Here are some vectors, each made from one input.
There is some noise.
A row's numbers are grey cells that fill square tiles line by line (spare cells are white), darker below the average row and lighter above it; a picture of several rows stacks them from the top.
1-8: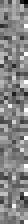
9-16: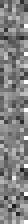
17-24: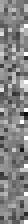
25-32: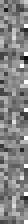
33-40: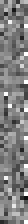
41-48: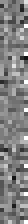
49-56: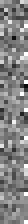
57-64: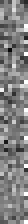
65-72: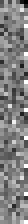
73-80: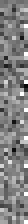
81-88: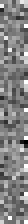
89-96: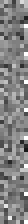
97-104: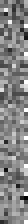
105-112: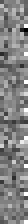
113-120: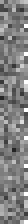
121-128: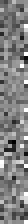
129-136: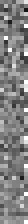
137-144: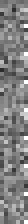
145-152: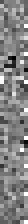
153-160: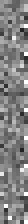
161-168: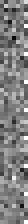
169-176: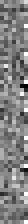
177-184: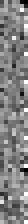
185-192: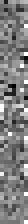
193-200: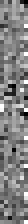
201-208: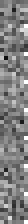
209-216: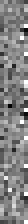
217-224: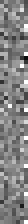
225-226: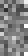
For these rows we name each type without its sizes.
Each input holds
a list of points on a line.
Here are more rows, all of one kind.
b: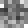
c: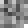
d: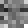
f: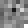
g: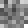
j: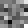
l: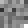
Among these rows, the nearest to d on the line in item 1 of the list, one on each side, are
c and j.
